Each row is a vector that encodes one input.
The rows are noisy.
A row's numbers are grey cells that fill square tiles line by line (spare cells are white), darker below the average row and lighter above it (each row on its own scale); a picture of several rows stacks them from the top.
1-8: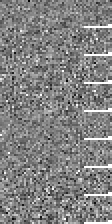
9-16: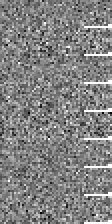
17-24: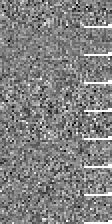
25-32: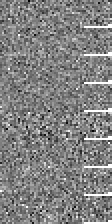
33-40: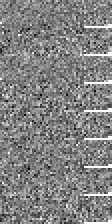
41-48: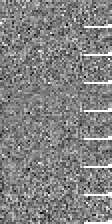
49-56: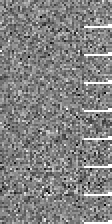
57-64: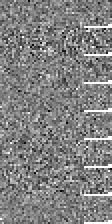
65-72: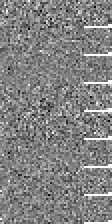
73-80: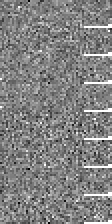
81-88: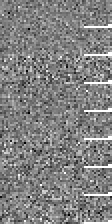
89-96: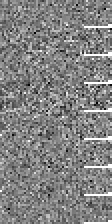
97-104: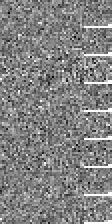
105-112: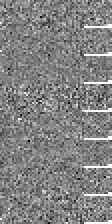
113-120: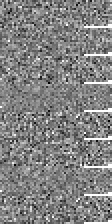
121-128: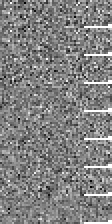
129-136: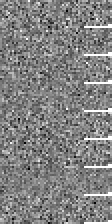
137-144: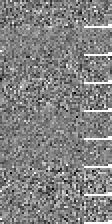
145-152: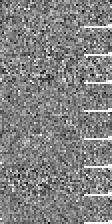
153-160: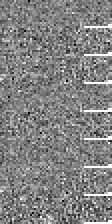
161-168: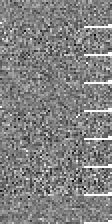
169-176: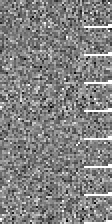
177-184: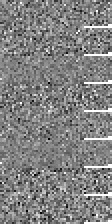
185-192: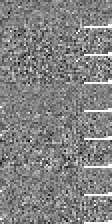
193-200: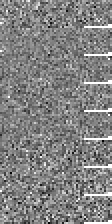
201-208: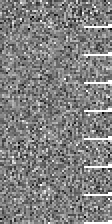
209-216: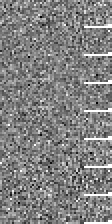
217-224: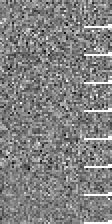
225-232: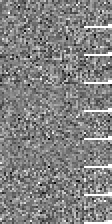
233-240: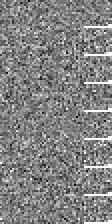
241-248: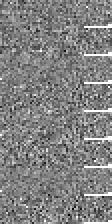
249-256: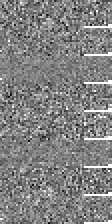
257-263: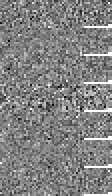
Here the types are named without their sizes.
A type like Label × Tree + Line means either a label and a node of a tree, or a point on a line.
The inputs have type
Bool × Circle + Line.
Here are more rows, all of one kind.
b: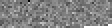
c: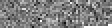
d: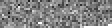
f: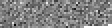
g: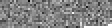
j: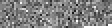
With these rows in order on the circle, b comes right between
d and g.
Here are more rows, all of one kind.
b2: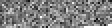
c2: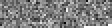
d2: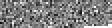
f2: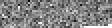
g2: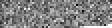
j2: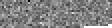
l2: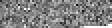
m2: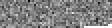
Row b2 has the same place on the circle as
g2 and l2.
